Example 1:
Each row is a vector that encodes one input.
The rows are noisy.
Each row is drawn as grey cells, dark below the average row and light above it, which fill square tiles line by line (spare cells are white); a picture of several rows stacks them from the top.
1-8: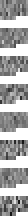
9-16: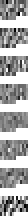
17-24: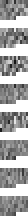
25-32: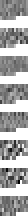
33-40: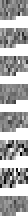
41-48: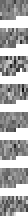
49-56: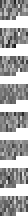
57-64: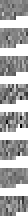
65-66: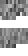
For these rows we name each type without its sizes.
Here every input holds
a label.
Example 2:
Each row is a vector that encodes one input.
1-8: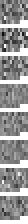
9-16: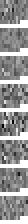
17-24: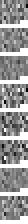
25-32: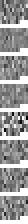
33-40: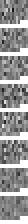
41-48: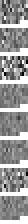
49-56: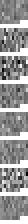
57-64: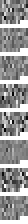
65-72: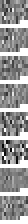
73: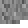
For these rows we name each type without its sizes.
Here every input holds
three true/false values.
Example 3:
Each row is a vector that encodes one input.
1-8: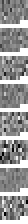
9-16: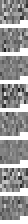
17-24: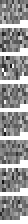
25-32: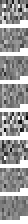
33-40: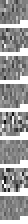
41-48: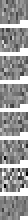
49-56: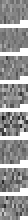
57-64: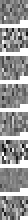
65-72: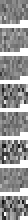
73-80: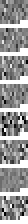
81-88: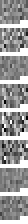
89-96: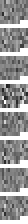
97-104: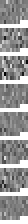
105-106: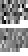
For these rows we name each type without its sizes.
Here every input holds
either a point on a circle, or a fixed value.
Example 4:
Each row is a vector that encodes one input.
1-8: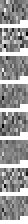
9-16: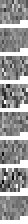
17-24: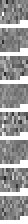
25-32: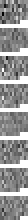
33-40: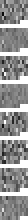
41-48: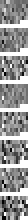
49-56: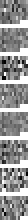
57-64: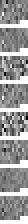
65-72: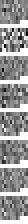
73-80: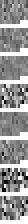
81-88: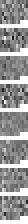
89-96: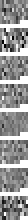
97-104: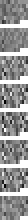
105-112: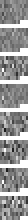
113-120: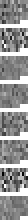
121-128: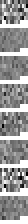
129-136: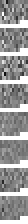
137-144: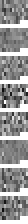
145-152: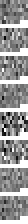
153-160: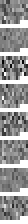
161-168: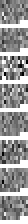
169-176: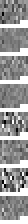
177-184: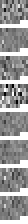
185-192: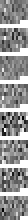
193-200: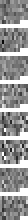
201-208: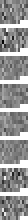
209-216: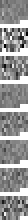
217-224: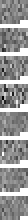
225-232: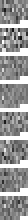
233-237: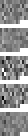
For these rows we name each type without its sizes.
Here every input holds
three true/false values.
